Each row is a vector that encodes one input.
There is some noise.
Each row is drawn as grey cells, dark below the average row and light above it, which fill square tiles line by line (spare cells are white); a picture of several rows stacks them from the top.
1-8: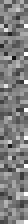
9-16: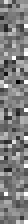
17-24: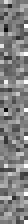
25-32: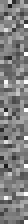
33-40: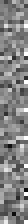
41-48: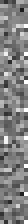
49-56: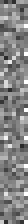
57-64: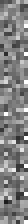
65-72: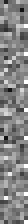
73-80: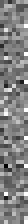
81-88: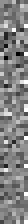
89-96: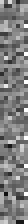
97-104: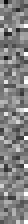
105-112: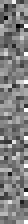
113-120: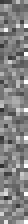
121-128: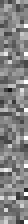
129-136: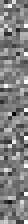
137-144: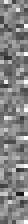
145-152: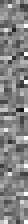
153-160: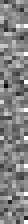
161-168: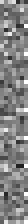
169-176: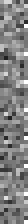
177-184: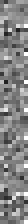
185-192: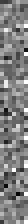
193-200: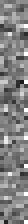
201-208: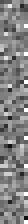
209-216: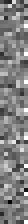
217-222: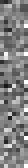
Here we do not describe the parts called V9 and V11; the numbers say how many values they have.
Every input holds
a true/false value, together with either one of 7 labels, or a value of V9 and a value of V11.
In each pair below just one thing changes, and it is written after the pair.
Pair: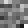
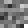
the value of V9
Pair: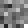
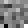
the value of V11
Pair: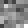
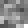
the value of V9
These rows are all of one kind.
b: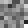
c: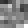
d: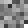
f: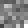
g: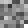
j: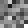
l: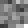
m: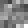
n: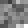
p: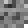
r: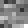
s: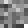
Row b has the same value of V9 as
n and p.
